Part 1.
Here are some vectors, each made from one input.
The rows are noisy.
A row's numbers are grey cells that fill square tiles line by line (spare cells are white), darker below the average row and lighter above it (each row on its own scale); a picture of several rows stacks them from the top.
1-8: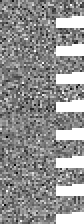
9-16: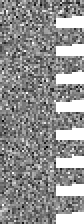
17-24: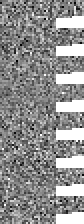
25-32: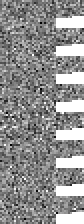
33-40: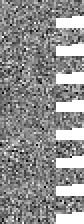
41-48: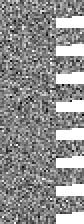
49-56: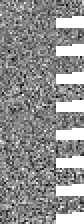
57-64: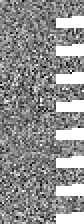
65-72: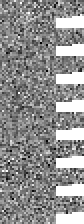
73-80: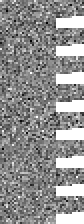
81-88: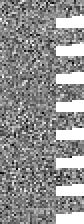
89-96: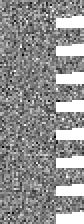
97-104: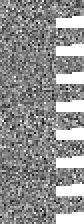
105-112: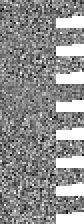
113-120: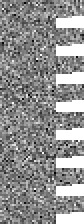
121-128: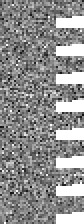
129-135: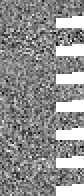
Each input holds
a point on a 14-point circle.
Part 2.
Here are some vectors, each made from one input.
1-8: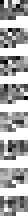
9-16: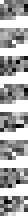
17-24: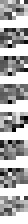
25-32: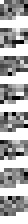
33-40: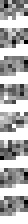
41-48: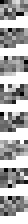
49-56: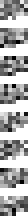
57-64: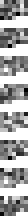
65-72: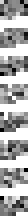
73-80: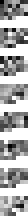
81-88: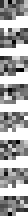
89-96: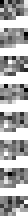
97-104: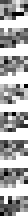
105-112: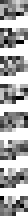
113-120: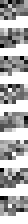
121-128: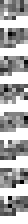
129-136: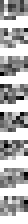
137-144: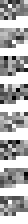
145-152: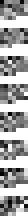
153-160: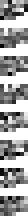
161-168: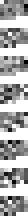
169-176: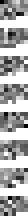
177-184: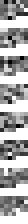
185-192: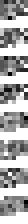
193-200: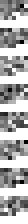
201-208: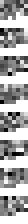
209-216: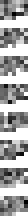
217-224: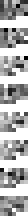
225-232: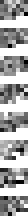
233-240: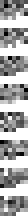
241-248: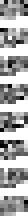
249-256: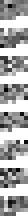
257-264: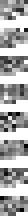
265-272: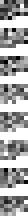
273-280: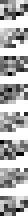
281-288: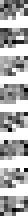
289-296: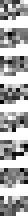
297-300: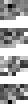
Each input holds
one of 8 labels.
